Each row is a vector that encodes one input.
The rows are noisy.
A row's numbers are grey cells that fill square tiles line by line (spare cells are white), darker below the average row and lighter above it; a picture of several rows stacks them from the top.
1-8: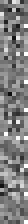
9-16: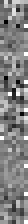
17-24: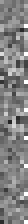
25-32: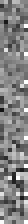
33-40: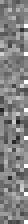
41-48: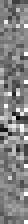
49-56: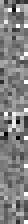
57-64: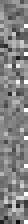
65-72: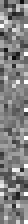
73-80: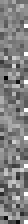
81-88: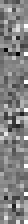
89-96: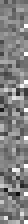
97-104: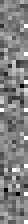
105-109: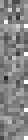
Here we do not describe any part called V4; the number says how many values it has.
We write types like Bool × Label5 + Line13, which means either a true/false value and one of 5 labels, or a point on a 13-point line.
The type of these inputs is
Line5 × (Line7 + V4).
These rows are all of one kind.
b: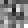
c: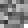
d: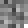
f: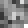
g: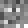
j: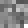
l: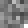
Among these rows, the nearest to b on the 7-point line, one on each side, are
d and l.
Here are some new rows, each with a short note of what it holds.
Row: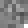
a point on a 5-point line and a point on a 7-point line
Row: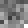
a point on a 5-point line and a value of V4
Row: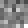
a point on a 5-point line and a point on a 7-point line
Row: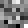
a point on a 5-point line and a point on a 7-point line
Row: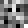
a point on a 5-point line and a value of V4
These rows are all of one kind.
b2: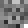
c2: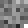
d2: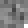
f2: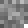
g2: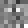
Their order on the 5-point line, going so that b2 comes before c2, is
b2, d2, g2, f2, c2.
